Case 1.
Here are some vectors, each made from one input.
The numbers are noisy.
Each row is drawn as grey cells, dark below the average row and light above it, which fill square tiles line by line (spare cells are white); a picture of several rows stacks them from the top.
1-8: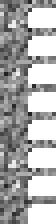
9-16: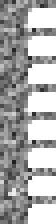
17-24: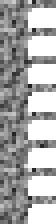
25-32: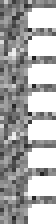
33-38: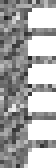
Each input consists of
a point on a 6-point line.
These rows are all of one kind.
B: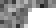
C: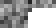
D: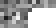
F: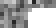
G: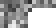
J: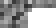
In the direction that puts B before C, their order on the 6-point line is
F, J, B, C, D, G.
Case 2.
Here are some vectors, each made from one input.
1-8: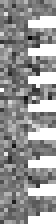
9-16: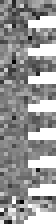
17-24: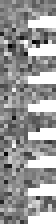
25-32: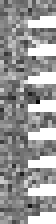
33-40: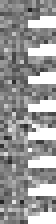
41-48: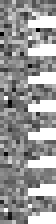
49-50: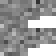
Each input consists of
one of 7 labels.
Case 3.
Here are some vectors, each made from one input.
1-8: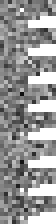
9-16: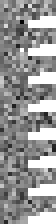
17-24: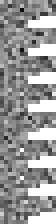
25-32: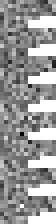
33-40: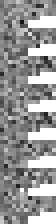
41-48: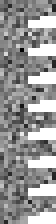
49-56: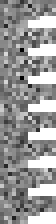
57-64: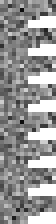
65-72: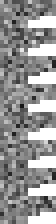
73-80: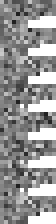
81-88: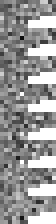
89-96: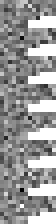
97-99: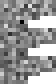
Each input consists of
four true/false values.
